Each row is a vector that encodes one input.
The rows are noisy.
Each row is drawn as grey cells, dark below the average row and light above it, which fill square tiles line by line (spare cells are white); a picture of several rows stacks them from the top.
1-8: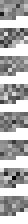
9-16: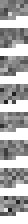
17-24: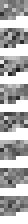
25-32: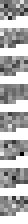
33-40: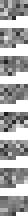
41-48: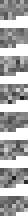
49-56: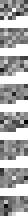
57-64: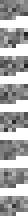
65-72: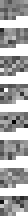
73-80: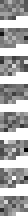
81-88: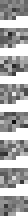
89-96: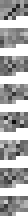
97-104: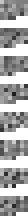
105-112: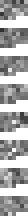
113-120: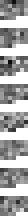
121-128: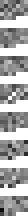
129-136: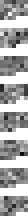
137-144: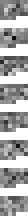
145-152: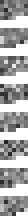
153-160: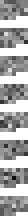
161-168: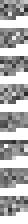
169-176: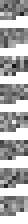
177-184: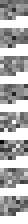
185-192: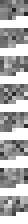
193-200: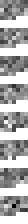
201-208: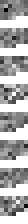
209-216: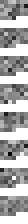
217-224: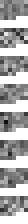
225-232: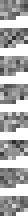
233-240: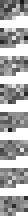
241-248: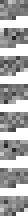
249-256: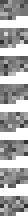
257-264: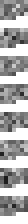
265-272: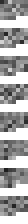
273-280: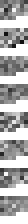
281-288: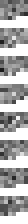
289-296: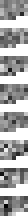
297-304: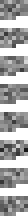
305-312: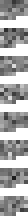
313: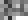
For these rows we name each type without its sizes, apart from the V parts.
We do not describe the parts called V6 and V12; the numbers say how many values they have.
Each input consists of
a point on a line and a value of V12, together with either a point on a circle and a true/false value, or a value of V6.
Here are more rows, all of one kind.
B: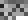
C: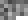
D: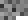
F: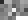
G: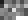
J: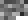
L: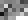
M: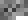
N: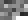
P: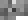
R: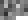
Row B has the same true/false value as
F and G.
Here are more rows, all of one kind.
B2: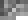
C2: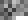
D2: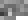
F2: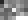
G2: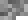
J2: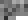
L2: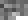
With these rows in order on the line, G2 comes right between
D2 and J2.
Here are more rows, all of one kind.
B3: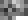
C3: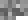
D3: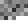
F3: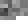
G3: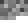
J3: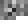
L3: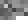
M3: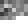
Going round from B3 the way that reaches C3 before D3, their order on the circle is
B3, J3, L3, G3, C3, D3, F3, M3.
